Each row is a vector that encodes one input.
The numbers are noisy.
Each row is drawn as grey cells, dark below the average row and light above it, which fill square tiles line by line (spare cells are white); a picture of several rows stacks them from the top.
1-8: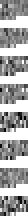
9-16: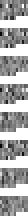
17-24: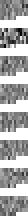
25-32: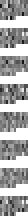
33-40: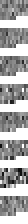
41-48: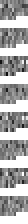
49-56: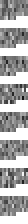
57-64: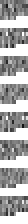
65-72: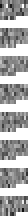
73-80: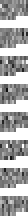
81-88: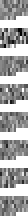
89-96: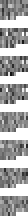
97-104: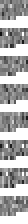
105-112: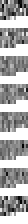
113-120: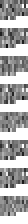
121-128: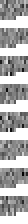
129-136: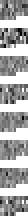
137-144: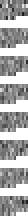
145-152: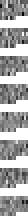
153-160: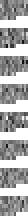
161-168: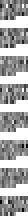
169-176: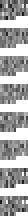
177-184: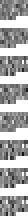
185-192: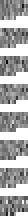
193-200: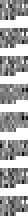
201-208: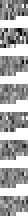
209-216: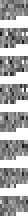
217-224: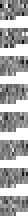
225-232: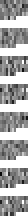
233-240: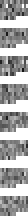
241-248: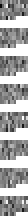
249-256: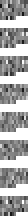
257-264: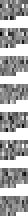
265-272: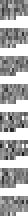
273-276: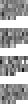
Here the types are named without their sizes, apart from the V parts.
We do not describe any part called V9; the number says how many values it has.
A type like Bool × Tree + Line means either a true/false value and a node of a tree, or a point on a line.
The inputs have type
List(Label × V9).
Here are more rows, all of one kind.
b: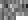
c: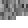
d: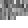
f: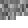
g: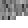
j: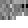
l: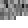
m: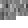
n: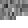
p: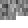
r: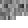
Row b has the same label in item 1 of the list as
f, m and p.
